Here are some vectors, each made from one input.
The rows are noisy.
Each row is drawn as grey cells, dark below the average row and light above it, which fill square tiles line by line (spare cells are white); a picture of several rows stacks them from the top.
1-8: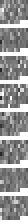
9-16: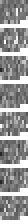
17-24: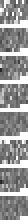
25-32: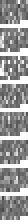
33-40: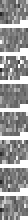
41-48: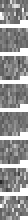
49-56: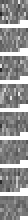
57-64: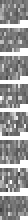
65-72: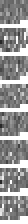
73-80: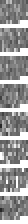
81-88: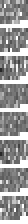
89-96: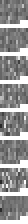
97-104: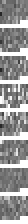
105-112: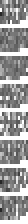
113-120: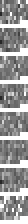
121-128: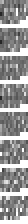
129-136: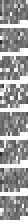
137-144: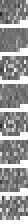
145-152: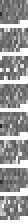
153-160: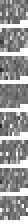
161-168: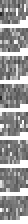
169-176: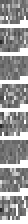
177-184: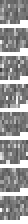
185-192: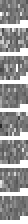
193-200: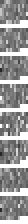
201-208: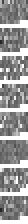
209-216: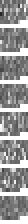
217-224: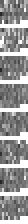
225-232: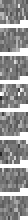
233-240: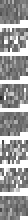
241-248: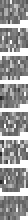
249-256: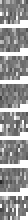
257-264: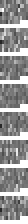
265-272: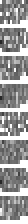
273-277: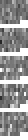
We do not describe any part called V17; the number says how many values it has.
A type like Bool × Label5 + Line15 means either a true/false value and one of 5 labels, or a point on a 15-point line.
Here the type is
Label8 + Line5 × V17.
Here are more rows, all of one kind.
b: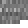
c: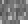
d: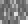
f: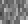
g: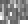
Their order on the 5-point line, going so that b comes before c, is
g, b, c, d, f.
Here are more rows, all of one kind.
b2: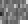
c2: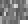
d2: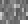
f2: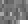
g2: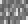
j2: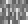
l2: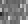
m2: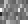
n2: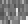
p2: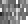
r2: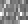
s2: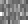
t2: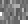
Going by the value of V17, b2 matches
c2 and g2.
